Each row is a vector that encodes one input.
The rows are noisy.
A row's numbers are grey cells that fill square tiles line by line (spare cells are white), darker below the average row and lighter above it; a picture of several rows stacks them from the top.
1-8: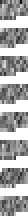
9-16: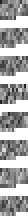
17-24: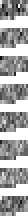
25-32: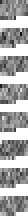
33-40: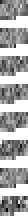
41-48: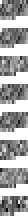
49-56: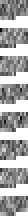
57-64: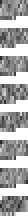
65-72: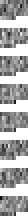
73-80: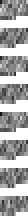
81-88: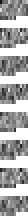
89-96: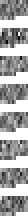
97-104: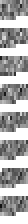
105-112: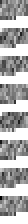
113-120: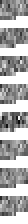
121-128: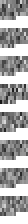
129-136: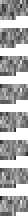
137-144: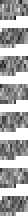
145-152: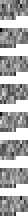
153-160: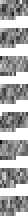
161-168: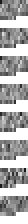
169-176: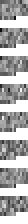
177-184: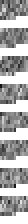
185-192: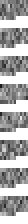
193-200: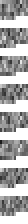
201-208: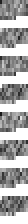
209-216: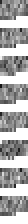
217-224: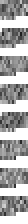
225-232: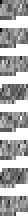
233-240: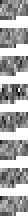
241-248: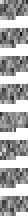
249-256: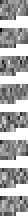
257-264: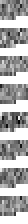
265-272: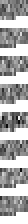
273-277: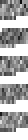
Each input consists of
a true/false value, together with a list of up to three items, each one of 8 labels and a point on a 4-point line.
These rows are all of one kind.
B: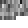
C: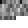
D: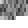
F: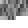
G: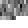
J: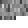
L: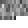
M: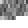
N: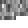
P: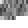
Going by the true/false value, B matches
C, J, L and N.
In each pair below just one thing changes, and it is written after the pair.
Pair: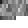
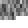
the true/false value
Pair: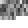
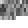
the place on the 4-point line in item 1 of the list
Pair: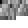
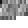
the place on the 4-point line in item 1 of the list
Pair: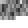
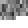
the label in item 1 of the list
